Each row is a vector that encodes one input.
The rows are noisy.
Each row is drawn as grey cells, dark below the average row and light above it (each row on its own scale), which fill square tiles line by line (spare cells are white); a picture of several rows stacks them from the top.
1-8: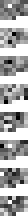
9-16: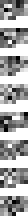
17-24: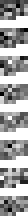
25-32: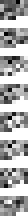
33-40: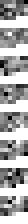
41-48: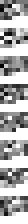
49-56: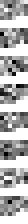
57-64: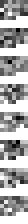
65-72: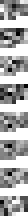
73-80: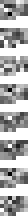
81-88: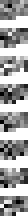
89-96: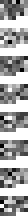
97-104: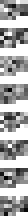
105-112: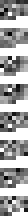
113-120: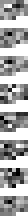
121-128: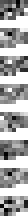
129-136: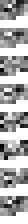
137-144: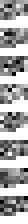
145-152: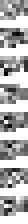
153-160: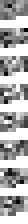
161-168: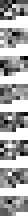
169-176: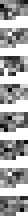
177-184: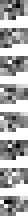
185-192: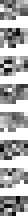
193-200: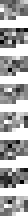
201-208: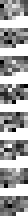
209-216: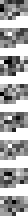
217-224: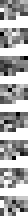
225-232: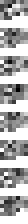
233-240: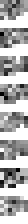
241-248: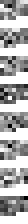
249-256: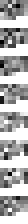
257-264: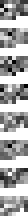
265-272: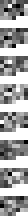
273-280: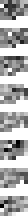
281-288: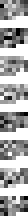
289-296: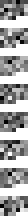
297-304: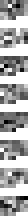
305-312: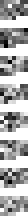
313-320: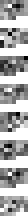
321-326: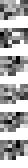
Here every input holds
a point on an 8-point line and a true/false value, together with either a point on an 8-point circle, or a fixed value.
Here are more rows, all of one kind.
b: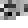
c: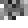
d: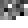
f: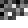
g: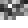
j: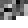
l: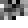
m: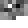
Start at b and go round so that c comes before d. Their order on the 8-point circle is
b, j, l, c, f, m, d, g.
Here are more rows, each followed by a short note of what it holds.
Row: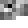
a point on an 8-point line and a true/false value
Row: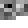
a point on an 8-point circle, a point on an 8-point line and a true/false value
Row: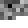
a point on an 8-point circle, a point on an 8-point line and a true/false value
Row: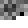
a point on an 8-point circle, a point on an 8-point line and a true/false value
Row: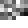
a point on an 8-point line and a true/false value
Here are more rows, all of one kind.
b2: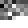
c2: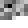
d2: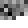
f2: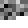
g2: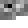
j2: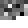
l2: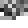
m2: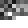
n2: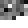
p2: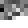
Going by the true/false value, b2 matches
c2, l2 and p2.
